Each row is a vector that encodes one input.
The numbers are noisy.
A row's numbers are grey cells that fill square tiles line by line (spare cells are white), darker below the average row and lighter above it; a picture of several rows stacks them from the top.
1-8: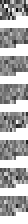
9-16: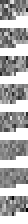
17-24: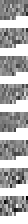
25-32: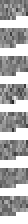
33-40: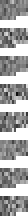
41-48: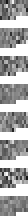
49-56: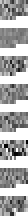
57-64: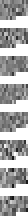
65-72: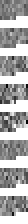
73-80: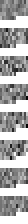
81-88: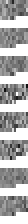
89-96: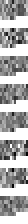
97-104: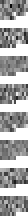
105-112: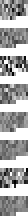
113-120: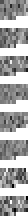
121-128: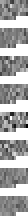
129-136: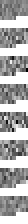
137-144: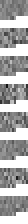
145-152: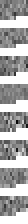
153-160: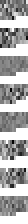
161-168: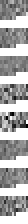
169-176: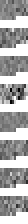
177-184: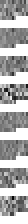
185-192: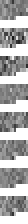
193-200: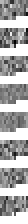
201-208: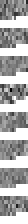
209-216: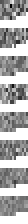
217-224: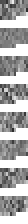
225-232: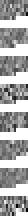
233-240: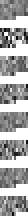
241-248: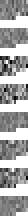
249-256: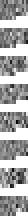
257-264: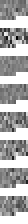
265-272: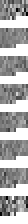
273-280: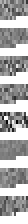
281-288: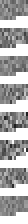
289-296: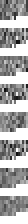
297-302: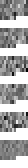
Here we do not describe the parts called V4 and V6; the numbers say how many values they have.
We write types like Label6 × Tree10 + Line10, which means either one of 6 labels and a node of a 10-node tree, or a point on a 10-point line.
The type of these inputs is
(Bool × Bool × Bool × Bool × Line13 + V6) × V4.
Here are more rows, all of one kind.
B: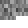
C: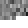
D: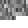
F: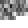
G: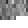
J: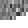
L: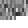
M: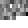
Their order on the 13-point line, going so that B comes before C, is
M, L, D, J, B, C, G, F.
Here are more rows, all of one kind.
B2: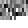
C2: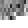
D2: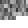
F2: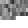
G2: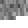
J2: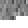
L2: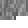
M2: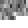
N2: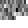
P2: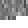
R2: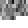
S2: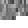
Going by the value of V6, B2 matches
C2, F2 and P2.
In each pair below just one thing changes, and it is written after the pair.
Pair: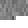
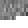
the place on the 13-point line
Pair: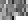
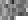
one of the four true/false values
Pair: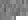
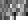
one of the four true/false values
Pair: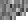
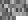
one of the four true/false values
